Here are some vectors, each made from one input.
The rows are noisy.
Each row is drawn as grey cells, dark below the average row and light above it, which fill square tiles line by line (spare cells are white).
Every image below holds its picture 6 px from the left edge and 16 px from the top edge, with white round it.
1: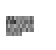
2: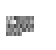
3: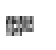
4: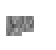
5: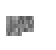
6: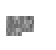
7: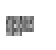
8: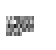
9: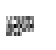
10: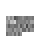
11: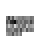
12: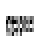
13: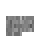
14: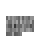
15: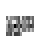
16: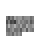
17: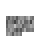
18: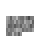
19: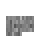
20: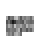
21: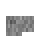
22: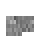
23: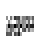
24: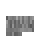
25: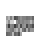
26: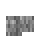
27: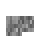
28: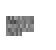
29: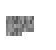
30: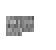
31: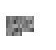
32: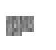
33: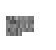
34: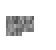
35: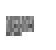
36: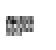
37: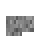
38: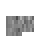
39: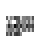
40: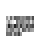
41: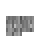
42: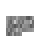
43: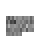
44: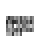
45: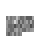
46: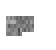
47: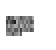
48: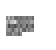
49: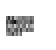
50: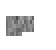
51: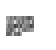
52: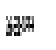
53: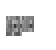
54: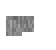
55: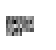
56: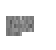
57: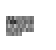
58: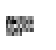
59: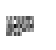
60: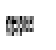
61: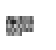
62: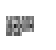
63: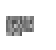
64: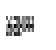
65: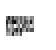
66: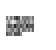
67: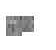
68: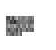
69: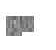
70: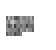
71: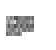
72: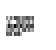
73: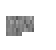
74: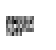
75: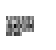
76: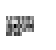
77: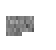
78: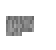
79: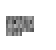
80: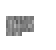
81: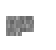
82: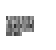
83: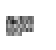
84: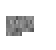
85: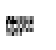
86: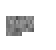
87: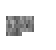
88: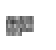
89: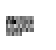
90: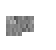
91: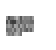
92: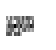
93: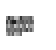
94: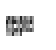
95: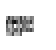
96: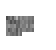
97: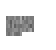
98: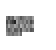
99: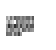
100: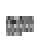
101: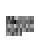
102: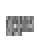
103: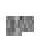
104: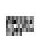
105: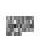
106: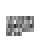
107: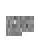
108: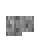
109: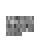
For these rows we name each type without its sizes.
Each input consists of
a true/false value, together with either a point on a circle, or a label.
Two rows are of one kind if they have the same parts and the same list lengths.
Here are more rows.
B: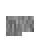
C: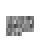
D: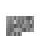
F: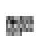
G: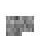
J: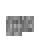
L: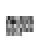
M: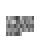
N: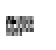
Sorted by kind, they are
B, G, M, N
C, D, F, J, L

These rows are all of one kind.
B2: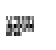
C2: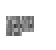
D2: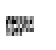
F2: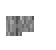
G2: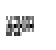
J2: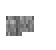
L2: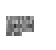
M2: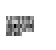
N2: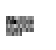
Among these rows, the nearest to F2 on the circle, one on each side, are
C2 and J2.
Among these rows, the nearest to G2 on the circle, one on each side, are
C2 and D2.
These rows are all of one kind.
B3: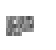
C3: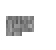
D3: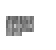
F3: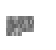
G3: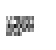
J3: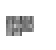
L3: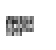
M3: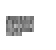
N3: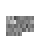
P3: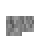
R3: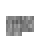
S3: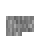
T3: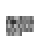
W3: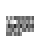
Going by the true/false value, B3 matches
F3, P3 and T3.
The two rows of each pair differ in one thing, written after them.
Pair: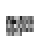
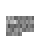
the true/false value
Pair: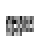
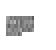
the label
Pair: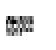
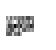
the label
